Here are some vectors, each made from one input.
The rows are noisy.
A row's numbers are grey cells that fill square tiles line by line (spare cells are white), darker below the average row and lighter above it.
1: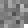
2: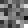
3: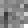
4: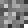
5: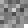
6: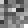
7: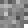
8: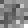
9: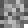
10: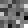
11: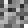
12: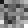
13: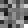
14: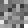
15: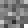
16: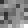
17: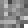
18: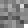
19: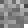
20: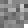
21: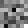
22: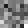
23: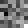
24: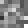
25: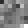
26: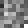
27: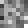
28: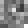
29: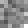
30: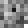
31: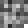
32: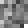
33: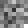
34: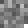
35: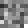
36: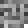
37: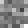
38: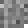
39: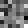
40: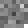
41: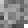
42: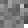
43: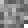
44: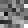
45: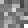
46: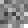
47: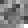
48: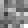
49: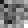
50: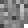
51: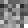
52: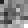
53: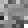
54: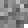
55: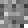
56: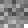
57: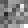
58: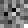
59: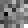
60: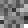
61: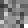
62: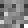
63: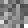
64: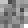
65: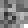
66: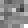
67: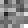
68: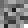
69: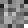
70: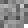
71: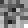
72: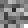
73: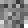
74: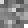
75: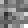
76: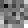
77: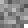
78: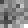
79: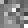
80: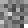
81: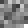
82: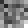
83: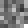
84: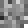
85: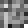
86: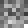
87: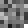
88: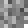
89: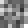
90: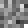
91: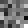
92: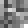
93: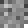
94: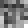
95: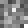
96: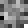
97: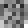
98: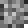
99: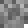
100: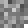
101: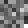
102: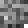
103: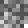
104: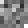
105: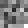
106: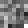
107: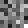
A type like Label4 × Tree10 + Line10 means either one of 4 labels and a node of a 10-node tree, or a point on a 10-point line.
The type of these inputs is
(Line6 + Line7) × Line7.
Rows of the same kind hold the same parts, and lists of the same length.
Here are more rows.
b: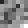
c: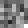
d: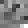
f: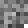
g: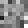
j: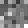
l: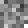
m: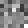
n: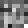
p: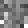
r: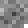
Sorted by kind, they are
b, c, d, g, l, m, r
f, j, n, p

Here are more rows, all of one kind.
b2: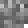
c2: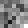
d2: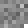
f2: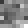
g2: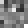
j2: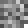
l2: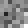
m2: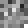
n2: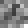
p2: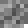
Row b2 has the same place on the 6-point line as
n2 and p2.
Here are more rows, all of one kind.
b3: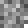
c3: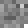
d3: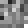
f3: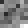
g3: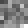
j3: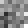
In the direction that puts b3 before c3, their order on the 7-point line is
d3, b3, c3, g3, j3, f3.
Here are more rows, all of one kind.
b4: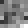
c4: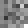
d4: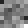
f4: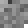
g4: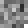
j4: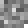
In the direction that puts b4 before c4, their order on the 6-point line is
d4, b4, c4, f4, j4, g4.
